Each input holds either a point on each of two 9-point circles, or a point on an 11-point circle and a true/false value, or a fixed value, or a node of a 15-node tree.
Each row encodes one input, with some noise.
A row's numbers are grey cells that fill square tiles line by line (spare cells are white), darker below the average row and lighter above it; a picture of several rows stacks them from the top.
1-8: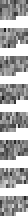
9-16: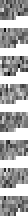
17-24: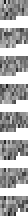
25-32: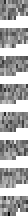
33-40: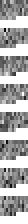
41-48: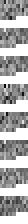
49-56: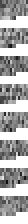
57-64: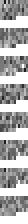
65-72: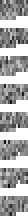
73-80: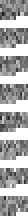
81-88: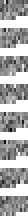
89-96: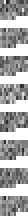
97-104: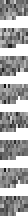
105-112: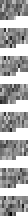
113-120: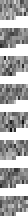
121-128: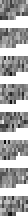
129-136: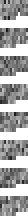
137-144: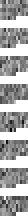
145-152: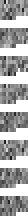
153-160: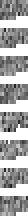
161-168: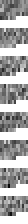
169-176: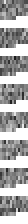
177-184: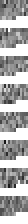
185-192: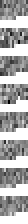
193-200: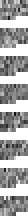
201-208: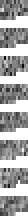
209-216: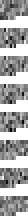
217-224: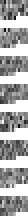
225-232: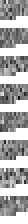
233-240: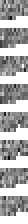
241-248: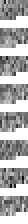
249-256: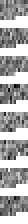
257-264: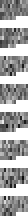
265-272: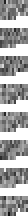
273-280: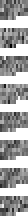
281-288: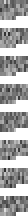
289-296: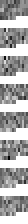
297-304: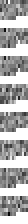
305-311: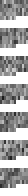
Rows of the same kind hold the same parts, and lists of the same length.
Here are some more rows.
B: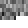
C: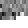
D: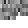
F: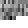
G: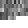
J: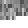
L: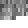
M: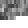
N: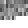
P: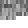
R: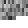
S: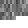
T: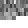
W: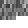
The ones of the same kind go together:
B, C
D, F, R
G, M, S, W
J, L, N, P, T

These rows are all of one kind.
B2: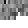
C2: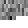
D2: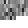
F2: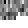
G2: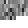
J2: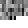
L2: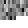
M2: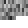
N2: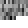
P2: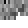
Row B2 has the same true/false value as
F2 and P2.
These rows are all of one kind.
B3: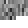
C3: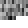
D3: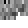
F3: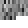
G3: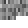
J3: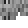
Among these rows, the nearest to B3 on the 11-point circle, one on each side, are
C3 and G3.
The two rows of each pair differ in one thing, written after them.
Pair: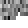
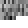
the true/false value
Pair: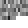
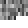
the place on the 11-point circle
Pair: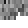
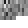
the true/false value
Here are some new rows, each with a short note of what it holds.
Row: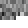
a fixed value
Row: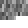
a node of a 15-node tree
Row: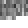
a point on each of two 9-point circles
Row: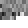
a fixed value
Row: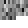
a point on an 11-point circle and a true/false value
